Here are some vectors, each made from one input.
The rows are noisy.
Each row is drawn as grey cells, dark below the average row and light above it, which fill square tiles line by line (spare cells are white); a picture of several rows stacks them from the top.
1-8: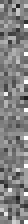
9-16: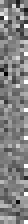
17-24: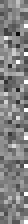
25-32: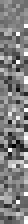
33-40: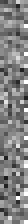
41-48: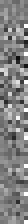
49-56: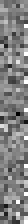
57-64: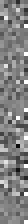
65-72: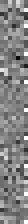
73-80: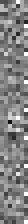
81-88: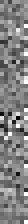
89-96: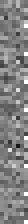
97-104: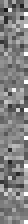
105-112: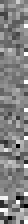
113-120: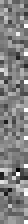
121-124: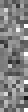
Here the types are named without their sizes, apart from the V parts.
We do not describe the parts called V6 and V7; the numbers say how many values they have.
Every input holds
a value of V7, together with either a point on a line and a true/false value, or a value of V6.
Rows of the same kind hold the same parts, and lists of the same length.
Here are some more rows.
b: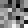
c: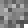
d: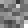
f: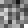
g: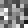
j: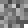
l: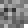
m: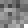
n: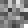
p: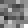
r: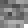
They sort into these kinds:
b, d, f, j, l
c, g, m, n, p, r

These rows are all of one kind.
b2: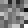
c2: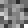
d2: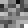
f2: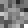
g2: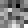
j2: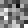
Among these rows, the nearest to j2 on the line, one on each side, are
c2 and g2.
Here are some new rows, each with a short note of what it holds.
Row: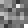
a value of V6 and a value of V7
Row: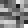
a value of V6 and a value of V7
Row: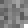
a point on a line, a true/false value and a value of V7
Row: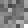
a value of V6 and a value of V7
